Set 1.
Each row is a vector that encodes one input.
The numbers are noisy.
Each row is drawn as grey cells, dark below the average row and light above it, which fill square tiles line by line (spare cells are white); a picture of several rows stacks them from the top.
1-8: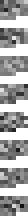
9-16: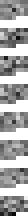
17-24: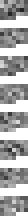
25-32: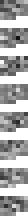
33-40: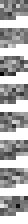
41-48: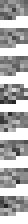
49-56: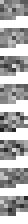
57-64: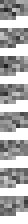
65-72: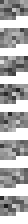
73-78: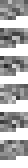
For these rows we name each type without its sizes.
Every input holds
a list of points on a line.
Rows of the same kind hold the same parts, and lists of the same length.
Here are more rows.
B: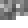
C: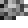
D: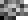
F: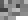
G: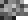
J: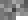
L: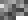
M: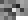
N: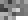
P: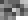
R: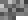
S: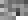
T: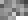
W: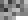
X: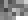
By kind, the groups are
B, J, L, R, S, T
C, D, G
F, M, N, P, W, X

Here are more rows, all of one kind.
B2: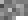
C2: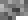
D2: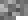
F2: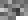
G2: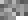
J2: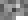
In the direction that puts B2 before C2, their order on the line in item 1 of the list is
G2, B2, J2, F2, C2, D2.
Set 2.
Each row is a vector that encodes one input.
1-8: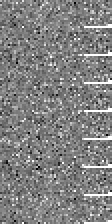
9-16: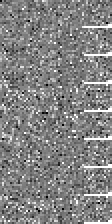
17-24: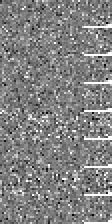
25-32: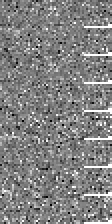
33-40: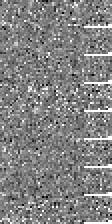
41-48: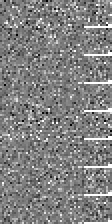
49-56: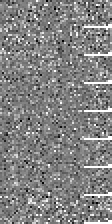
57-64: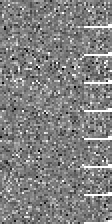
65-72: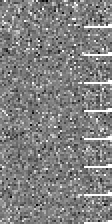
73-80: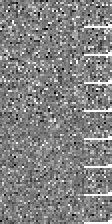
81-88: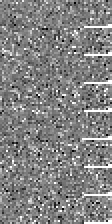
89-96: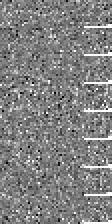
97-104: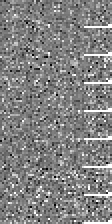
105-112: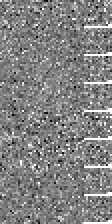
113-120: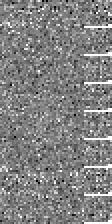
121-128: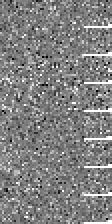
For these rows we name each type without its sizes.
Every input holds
a label and a true/false value.
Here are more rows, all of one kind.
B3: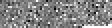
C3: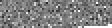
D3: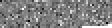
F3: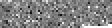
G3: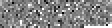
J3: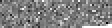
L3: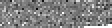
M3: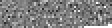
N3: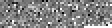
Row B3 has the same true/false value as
G3 and N3.
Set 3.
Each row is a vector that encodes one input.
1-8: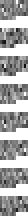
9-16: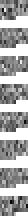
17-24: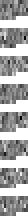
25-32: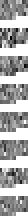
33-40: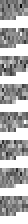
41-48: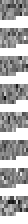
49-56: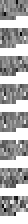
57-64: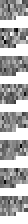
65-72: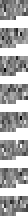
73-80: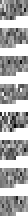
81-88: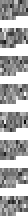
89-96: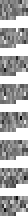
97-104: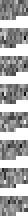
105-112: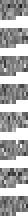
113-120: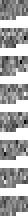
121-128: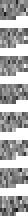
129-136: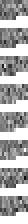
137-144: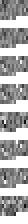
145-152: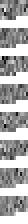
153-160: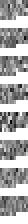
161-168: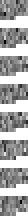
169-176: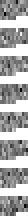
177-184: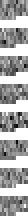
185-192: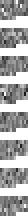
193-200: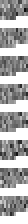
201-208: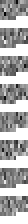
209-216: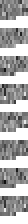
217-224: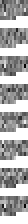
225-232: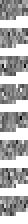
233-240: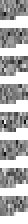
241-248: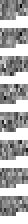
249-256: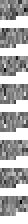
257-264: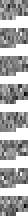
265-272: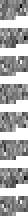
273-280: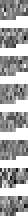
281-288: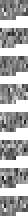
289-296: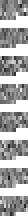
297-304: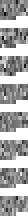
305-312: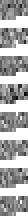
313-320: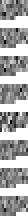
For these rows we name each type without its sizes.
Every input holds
a list of points on a line.
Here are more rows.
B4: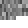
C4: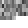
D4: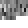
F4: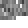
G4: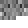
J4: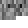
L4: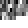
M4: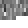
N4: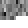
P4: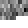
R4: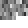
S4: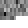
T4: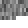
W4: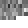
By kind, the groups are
B4, F4, M4, P4, T4
C4, D4, G4, J4, N4, R4, S4, W4
L4

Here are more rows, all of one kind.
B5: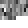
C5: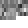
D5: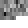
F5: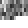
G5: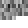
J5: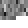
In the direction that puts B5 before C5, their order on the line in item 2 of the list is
B5, G5, J5, F5, C5, D5.
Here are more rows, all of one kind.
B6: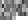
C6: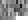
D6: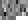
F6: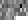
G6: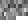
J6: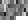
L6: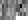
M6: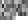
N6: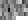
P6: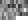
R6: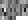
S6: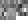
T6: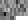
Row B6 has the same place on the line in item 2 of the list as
C6, L6, M6 and S6.
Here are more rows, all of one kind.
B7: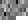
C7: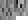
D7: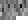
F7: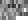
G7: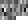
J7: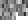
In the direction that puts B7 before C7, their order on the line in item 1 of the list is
G7, B7, C7, D7, F7, J7.
